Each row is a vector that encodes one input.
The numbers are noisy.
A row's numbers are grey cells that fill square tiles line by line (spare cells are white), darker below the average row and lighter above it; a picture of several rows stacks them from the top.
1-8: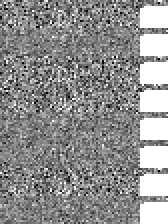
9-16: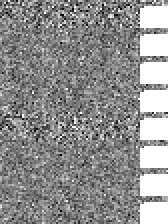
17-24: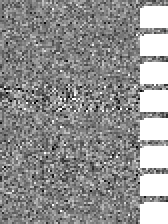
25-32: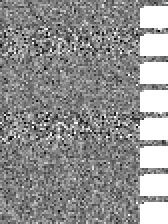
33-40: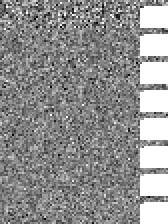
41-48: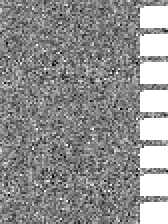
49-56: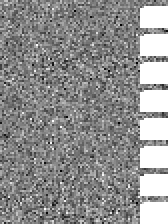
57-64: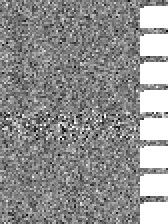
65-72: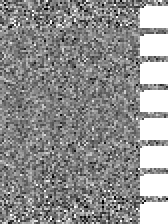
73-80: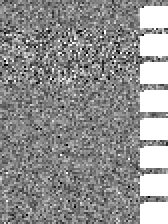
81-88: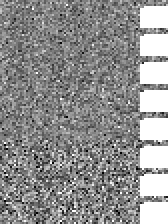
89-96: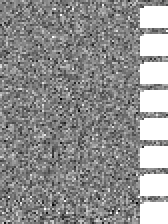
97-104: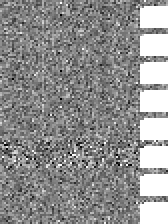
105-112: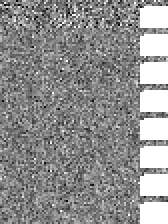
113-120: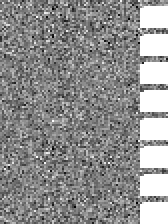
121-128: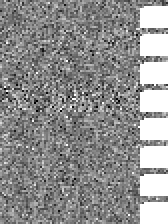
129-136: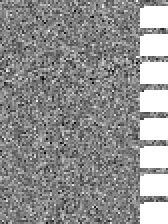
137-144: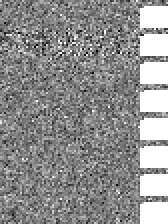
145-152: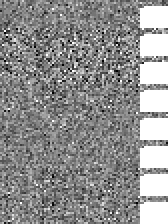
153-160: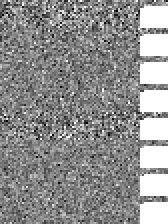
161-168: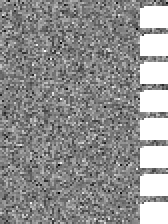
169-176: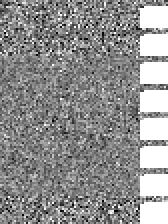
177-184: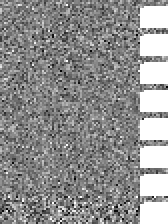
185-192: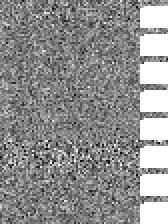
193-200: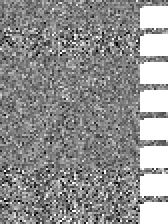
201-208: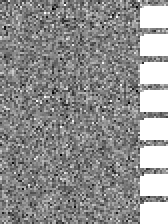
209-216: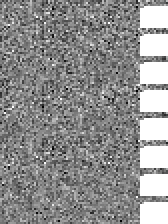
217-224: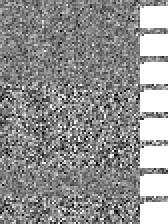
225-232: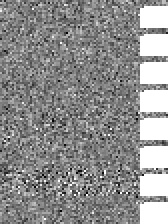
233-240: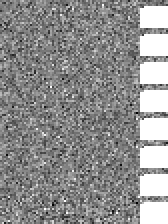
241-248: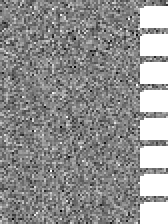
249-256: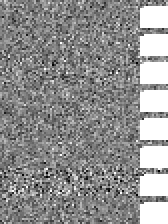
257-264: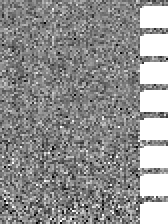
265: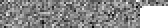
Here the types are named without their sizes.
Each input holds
three true/false values, together with either a node of a tree, or a list of points on a circle.
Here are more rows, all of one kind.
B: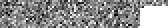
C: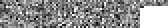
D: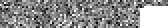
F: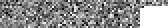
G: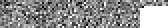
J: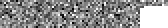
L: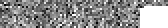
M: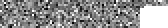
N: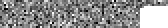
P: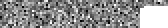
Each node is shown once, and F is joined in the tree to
B and J.
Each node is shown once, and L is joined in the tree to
D and J.
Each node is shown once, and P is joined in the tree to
M.
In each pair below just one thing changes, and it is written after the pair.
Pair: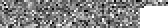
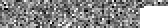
one of the three true/false values
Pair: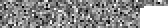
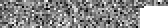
one of the three true/false values
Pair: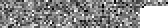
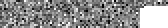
one of the three true/false values
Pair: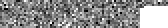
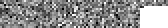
the node of the tree
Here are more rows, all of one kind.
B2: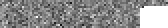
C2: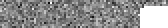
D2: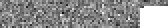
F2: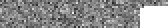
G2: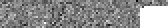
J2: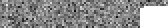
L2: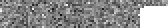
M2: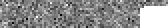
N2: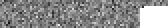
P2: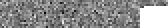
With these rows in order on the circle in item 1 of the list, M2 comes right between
B2 and J2.
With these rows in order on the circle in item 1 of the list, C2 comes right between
D2 and J2.
